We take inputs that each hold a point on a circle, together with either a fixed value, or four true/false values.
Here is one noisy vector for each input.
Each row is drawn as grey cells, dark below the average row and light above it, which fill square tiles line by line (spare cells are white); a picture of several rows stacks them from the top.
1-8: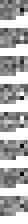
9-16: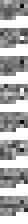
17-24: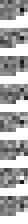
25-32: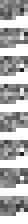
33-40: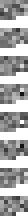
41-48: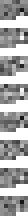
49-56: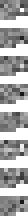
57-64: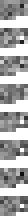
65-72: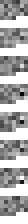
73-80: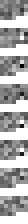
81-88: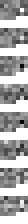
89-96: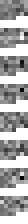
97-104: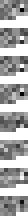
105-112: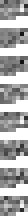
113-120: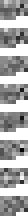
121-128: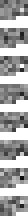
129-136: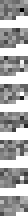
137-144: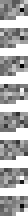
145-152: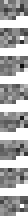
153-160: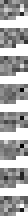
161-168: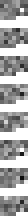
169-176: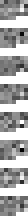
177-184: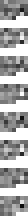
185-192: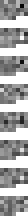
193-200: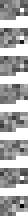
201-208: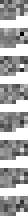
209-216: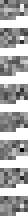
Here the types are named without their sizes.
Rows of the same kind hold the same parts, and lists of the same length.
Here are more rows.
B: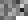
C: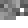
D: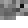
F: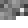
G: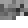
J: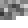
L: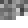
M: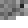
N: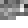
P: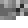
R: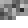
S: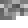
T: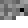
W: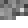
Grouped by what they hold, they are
B, D, G, J, L, M, P, R, S, T
C, F, N, W

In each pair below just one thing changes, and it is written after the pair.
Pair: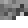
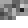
the place on the circle
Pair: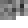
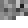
the place on the circle
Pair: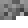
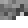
the place on the circle
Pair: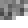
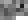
the place on the circle
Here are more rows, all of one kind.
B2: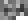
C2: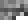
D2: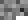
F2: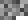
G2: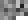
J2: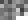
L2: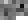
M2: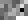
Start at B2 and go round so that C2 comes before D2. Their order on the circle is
B2, C2, D2, F2, M2, J2, L2, G2.
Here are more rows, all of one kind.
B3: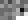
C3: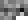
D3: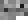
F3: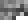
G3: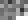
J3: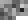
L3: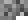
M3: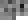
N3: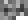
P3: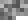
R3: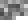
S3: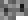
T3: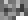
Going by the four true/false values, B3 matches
N3, S3 and T3.
